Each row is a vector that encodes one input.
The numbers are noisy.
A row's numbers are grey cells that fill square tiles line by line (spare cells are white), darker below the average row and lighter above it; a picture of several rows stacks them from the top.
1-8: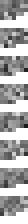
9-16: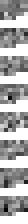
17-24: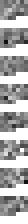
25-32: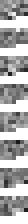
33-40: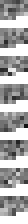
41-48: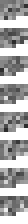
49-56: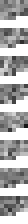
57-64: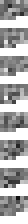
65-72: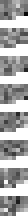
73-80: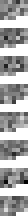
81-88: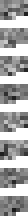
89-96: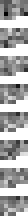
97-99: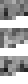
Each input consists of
a point on a 9-point line, together with either a point on a 7-point line, or three true/false values.
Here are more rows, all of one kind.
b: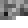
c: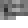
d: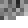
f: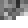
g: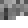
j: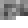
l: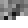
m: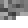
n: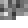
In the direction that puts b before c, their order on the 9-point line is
g, b, j, c, l, m, n, f, d.
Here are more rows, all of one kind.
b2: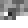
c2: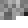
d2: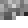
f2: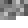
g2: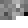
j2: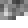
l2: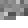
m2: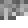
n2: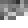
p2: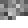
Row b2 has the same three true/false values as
c2, d2 and l2.
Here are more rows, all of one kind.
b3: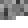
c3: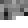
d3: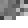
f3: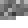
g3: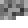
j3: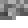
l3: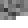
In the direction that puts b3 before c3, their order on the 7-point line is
f3, j3, g3, d3, l3, b3, c3.
